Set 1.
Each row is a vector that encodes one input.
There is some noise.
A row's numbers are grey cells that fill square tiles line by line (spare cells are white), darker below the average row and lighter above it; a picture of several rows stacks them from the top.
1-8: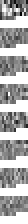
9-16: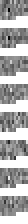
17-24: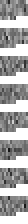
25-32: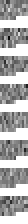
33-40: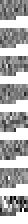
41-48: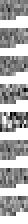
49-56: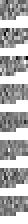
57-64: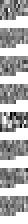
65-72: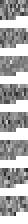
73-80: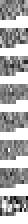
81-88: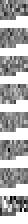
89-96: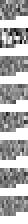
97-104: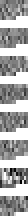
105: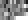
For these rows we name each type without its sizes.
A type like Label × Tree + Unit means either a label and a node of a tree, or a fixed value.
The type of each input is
Bool × Bool × Bool × Bool × Bool + Unit.
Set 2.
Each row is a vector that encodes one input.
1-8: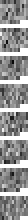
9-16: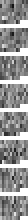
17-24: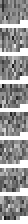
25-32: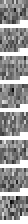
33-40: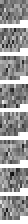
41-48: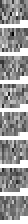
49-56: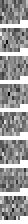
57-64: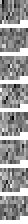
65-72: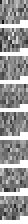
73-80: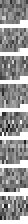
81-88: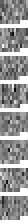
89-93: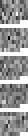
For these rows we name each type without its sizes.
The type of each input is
Tree.
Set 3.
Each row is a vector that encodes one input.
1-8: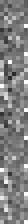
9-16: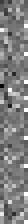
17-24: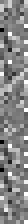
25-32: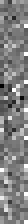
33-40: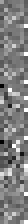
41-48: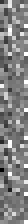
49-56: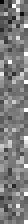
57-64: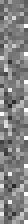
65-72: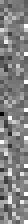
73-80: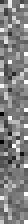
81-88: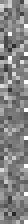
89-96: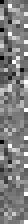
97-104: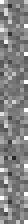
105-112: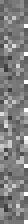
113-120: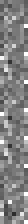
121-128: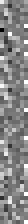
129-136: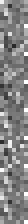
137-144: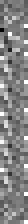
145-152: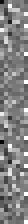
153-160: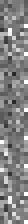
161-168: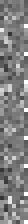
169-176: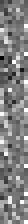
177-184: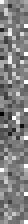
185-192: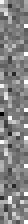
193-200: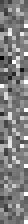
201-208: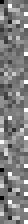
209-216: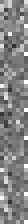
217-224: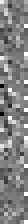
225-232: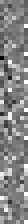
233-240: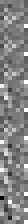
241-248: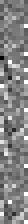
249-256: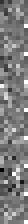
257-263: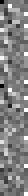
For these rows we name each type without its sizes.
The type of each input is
Bool × Bool × Bool + Unit.
